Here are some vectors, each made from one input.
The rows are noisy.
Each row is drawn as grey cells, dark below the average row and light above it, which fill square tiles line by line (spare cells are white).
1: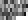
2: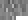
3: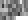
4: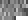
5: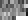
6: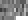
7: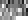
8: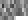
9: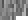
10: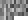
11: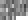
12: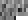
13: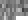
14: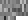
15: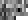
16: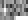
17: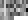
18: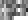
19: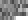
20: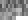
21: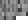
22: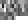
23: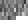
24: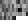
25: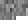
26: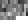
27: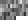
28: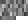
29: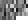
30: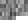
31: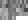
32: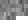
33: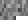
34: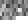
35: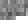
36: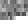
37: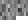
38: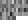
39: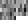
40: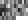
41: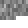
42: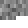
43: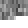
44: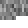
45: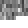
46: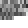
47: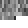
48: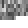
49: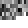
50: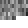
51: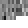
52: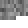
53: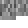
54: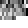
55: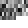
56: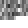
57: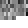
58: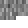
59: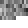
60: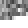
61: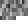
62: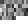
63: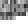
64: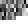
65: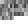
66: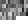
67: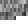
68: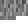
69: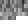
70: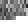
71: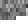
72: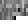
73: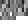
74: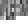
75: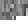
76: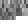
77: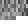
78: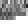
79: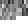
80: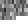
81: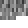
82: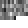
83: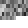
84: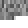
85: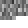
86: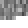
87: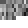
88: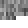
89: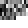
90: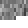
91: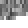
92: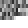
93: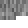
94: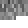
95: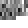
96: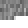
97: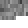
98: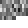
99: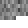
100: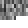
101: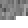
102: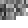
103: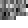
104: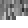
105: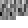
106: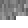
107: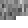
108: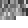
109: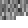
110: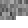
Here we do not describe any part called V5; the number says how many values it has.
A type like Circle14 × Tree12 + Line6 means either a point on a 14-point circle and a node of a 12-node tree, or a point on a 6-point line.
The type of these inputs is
(Bool × Bool × Bool × Bool + Label4) × Label4 × V5.
